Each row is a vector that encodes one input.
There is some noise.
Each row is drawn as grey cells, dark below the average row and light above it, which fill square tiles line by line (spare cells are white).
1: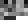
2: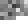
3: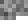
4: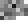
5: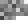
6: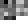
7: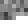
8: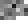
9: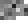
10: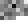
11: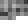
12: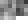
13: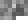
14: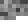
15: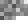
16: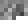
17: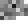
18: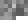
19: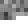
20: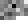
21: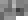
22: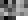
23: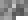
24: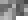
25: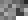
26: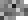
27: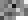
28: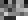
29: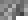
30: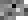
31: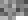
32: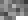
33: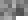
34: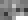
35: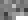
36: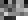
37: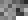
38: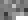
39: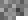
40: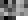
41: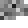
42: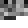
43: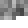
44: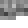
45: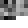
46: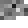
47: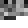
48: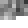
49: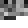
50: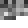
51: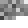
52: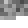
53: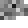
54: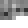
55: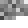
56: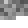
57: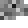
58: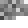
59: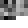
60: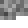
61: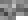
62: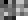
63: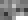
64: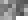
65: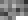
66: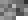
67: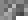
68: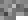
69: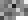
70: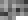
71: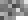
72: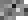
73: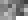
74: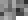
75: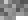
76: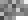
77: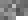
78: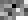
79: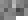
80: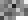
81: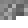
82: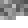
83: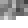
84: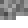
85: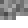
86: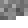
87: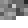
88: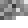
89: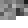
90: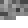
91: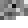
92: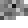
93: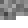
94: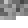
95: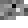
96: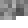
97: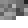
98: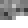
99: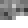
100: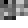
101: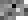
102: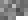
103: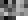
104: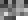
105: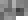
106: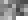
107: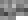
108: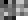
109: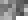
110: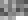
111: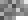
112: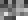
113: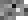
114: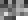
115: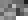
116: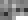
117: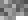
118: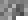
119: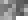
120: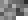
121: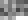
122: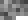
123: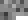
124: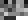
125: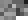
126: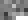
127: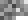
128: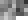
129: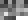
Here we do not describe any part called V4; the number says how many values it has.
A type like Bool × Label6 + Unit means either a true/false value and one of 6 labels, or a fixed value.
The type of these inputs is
Bool × Line3 × Line3 + List2(Line5) × V4.
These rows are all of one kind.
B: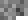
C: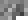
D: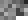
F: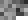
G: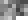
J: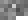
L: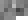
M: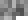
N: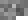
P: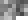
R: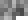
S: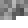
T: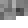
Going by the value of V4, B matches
J, L, N and T.
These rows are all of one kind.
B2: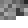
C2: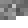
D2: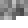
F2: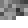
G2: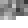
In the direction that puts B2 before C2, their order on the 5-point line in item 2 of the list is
B2, C2, G2, F2, D2.
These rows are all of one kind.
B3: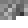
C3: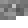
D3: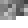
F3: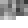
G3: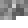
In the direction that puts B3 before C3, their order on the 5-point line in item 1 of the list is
B3, D3, C3, G3, F3.
